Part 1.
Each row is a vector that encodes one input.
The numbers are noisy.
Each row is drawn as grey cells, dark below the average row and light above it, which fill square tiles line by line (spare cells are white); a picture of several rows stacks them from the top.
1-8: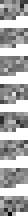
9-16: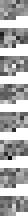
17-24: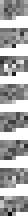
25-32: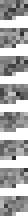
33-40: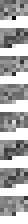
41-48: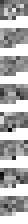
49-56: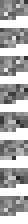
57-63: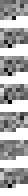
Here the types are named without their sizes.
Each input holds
a node of a tree.
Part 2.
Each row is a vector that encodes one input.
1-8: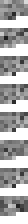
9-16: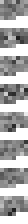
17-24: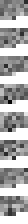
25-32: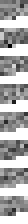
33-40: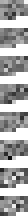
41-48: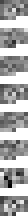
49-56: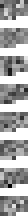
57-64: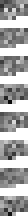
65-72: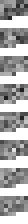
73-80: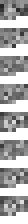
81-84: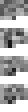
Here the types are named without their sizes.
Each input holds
a node of a tree.
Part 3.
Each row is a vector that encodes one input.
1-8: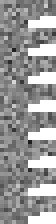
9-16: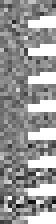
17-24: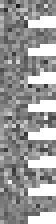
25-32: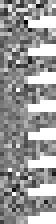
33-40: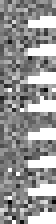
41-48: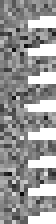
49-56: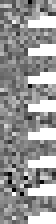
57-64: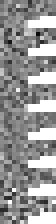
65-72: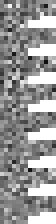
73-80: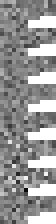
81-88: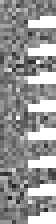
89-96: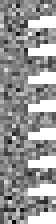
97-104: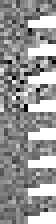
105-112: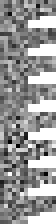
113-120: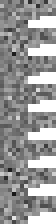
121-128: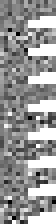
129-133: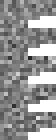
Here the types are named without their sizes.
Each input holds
a label.
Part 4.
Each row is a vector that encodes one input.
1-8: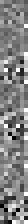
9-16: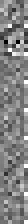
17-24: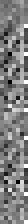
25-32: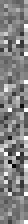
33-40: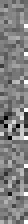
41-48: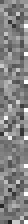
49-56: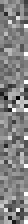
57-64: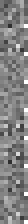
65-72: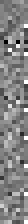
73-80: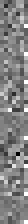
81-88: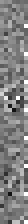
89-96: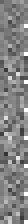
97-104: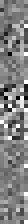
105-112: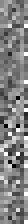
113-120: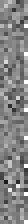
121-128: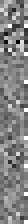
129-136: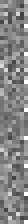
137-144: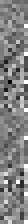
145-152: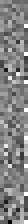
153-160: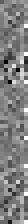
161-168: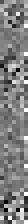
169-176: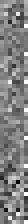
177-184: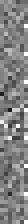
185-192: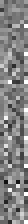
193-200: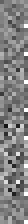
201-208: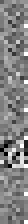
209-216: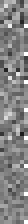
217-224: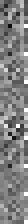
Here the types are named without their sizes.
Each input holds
a point on a circle.
